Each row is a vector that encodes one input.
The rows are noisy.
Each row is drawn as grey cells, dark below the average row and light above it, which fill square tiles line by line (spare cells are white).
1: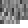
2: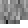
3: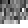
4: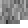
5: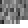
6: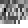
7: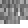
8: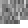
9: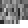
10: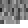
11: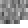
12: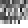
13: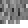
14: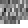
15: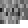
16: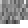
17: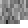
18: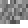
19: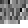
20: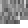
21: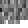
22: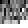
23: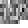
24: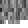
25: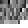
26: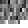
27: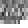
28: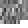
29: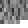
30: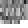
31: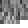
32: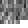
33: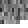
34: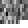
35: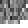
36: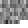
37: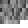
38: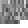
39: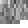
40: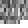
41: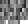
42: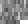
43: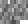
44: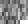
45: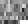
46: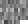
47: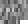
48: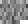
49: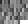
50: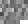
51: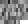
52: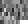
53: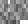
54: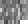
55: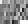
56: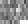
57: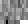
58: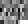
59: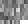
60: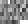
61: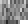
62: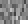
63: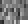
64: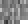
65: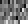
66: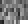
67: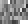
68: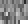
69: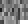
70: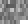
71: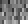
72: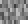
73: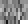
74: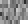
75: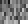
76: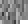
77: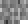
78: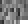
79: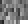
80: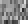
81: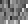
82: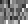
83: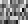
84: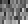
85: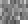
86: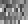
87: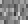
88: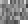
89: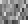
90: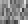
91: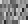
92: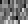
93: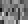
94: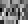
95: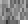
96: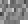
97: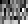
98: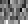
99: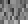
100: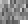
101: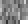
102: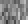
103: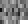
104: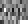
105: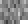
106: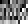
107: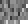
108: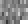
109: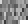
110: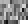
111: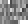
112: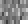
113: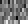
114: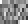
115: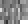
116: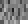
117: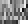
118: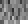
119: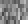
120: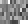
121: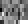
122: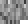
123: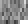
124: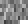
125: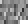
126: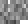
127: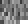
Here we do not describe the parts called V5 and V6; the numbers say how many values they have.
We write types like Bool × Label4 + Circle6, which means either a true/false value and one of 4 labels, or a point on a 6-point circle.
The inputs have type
(Tree8 + V5) × V6 + Tree9.
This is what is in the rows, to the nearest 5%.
About 40% of them hold a node of a 9-node tree. The rest hold a value of V6, together with either a node of an 8-node tree, or a value of V5.
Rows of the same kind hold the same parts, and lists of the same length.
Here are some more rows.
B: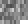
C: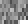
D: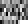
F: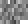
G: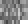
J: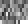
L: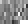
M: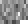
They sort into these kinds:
B, C, G, M
D
F, J, L

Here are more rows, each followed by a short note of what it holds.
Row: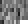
a node of a 9-node tree
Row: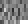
a node of a 9-node tree
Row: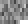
a value of V5 and a value of V6
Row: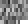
a value of V5 and a value of V6
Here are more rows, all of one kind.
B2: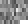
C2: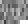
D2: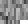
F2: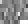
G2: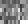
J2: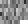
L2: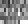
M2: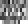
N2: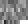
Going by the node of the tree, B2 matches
C2, G2 and N2.
